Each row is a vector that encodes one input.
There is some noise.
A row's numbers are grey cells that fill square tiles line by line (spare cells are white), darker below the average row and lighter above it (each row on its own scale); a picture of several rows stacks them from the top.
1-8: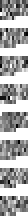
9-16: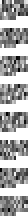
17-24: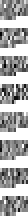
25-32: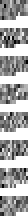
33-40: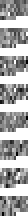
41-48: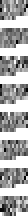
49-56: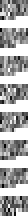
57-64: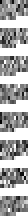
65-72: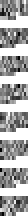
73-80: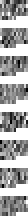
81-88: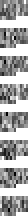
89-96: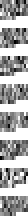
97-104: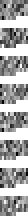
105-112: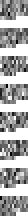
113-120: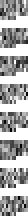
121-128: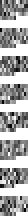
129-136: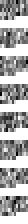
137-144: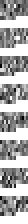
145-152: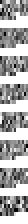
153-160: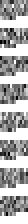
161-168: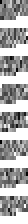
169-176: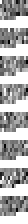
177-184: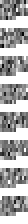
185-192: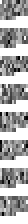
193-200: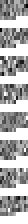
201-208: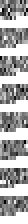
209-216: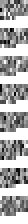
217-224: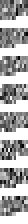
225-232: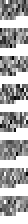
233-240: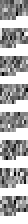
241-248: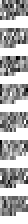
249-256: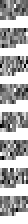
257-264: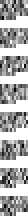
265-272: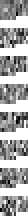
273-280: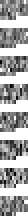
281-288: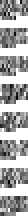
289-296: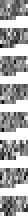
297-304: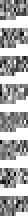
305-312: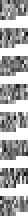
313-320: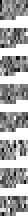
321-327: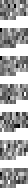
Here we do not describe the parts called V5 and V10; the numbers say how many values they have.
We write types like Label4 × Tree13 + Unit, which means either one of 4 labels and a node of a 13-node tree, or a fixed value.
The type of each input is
(Label7 × (Line12 + V5) + V10) × Label8 + Line4.
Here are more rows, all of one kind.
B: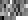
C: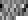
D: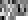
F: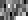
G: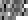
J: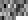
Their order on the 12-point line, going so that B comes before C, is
D, B, J, G, F, C.
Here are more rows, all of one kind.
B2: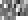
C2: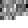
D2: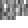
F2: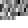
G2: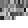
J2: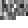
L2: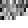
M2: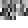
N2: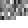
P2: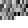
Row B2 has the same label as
F2, J2, M2 and P2.
